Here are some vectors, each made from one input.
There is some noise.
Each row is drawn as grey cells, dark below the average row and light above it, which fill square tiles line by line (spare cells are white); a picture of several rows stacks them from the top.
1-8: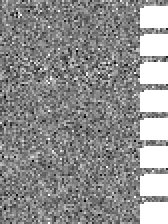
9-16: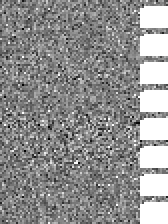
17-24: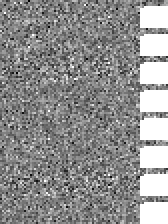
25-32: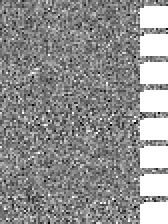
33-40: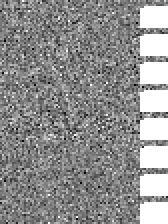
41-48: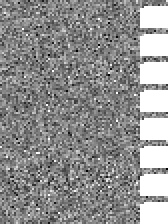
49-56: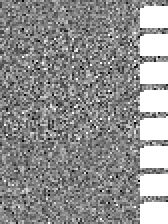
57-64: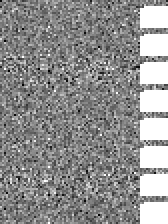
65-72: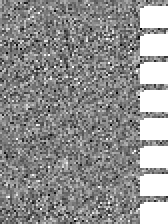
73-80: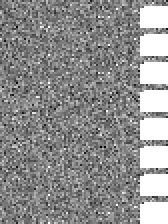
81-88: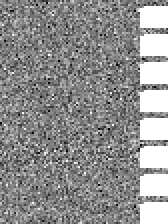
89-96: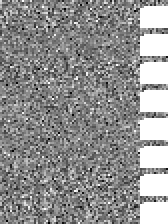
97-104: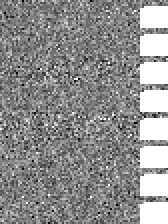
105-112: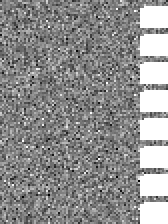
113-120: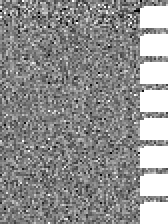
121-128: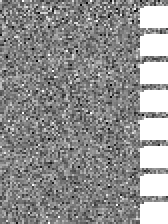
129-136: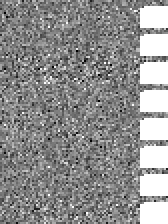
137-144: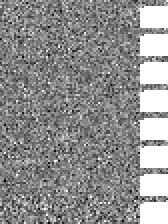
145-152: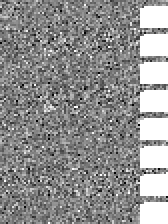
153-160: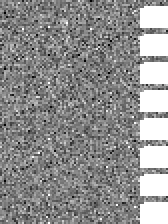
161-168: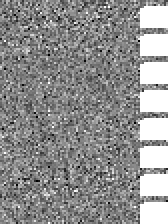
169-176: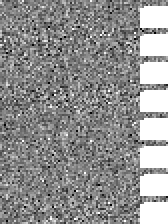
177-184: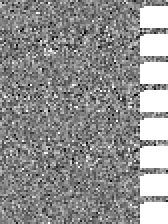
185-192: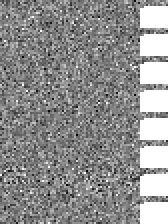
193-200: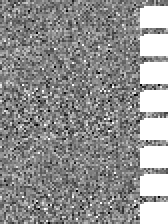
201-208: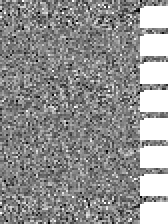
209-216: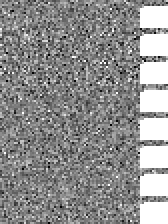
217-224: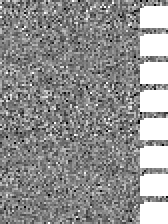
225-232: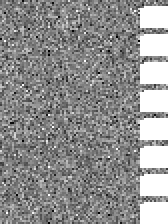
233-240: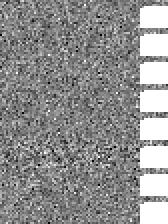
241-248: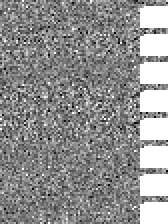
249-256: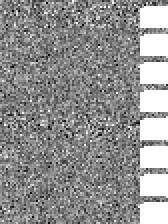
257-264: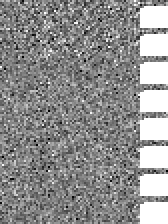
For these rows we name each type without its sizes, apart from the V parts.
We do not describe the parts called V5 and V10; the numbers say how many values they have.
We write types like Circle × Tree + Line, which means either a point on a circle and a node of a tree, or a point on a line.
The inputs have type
(Bool × Bool × Bool × Bool + V5) × (Tree + V10).
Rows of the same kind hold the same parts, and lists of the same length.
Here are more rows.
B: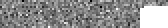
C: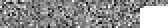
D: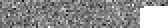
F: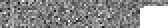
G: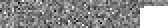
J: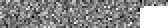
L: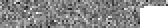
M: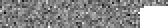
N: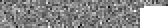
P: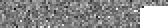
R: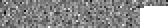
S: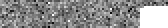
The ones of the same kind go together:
B, D, M, N, P, R
C
F, G, L, S
J

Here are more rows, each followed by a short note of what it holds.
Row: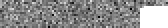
a node of a tree and four true/false values
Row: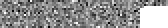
a node of a tree and a value of V5
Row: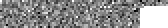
a node of a tree and a value of V5
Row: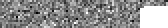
a value of V5 and a value of V10
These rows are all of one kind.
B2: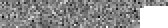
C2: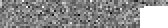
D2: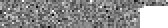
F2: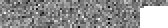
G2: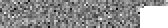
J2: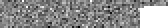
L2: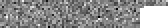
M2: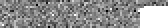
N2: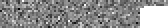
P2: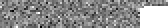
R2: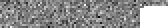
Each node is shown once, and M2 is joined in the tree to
F2.
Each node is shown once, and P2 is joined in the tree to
B2 and F2.
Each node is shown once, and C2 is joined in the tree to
D2, J2 and L2.
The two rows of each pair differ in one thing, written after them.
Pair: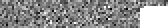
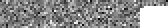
the value of V10
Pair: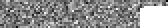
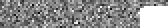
the value of V10
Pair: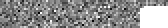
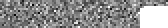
the value of V5
